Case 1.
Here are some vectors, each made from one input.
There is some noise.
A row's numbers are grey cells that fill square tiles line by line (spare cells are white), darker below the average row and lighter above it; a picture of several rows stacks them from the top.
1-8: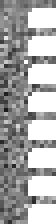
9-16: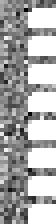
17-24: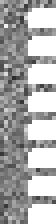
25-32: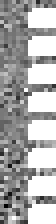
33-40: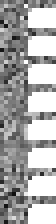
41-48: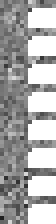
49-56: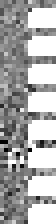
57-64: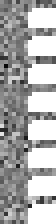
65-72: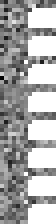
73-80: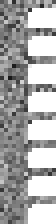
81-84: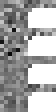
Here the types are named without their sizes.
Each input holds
either a label, or four true/false values.
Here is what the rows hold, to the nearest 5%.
About 20% of them hold a label. The rest hold four true/false values.
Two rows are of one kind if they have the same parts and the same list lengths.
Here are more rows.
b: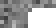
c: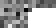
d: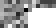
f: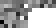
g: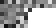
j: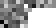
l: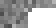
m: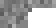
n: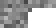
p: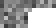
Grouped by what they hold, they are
b, g, l, m, n, p
c, d, f, j

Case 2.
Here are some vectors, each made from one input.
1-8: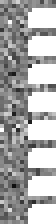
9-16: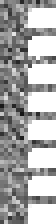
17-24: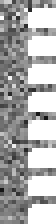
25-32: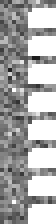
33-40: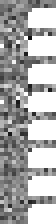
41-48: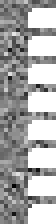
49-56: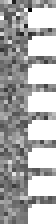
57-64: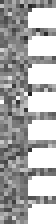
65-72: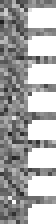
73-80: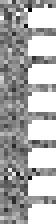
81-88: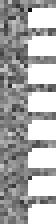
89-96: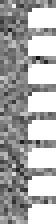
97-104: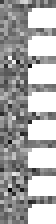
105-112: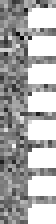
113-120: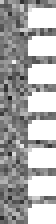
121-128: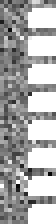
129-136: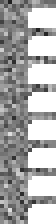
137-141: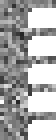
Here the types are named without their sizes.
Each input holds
a list of points on a circle.
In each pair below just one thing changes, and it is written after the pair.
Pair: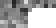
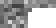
the place on the circle in item 2 of the list
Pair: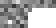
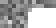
the place on the circle in item 2 of the list
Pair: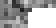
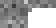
the place on the circle in item 2 of the list
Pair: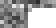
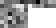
the place on the circle in item 1 of the list
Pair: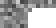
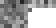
the place on the circle in item 2 of the list
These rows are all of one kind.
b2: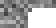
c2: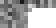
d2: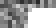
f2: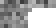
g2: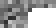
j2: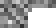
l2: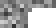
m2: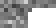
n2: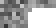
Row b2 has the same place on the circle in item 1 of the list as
j2 and l2.
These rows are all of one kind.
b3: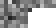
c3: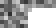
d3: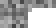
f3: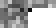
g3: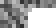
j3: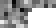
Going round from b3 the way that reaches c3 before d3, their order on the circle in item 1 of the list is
b3, g3, c3, d3, j3, f3.
